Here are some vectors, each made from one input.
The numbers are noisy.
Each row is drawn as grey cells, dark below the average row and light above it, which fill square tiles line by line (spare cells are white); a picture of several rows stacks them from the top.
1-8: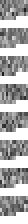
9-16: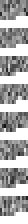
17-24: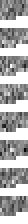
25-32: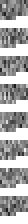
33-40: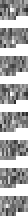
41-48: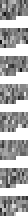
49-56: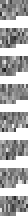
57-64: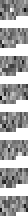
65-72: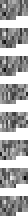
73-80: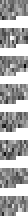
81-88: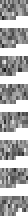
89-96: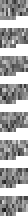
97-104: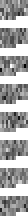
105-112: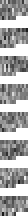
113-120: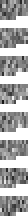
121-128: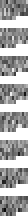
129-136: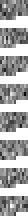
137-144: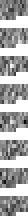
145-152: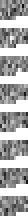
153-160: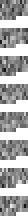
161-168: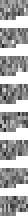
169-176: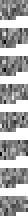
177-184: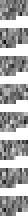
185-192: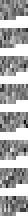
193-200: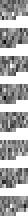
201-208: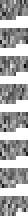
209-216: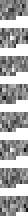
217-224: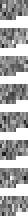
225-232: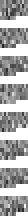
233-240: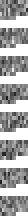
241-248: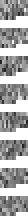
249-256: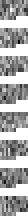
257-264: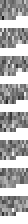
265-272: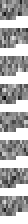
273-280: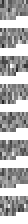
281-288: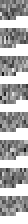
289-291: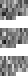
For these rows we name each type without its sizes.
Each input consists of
either a point on a line, or a node of a tree.
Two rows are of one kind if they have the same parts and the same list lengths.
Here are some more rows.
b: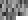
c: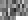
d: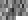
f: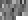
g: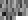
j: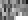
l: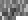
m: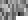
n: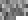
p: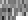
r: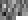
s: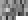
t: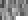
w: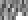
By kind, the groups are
b, c, d, f, g, l, m, n, r, s
j, p, t, w

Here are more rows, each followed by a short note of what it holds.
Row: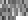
a node of a tree
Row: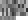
a point on a line
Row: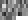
a point on a line
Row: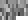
a point on a line
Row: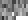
a node of a tree
